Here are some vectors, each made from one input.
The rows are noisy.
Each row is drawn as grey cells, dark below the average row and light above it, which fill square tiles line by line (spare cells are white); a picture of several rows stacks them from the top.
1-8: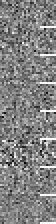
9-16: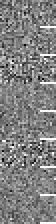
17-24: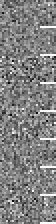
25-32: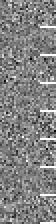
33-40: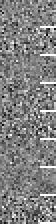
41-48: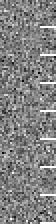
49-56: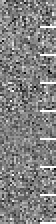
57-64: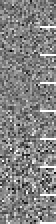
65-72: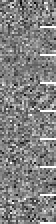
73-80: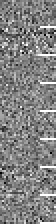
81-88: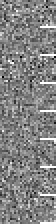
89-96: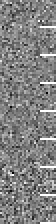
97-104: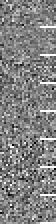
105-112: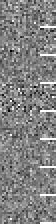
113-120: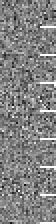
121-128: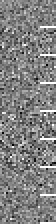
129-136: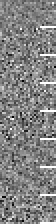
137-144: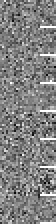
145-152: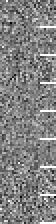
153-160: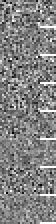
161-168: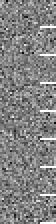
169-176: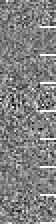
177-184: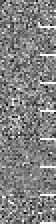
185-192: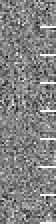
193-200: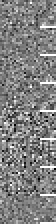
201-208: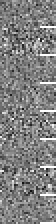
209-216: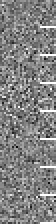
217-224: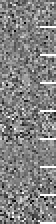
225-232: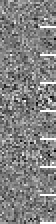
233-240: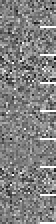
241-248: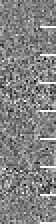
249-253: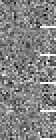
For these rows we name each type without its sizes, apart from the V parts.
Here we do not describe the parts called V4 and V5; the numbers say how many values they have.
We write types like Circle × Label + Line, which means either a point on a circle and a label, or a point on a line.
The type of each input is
Tree × (Tree + Unit) × (Tree + V4) + V5.
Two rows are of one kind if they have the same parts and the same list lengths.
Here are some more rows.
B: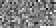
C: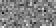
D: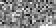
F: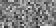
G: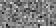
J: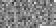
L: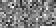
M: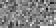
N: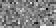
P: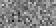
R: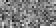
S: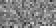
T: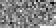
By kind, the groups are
B, C, N
D, M, T
F, G, R
J, P, S
L

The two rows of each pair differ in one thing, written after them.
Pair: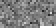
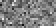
the value of V4
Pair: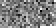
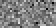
the node of the tree
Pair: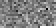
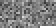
the value of V4
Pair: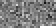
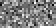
the node of the tree
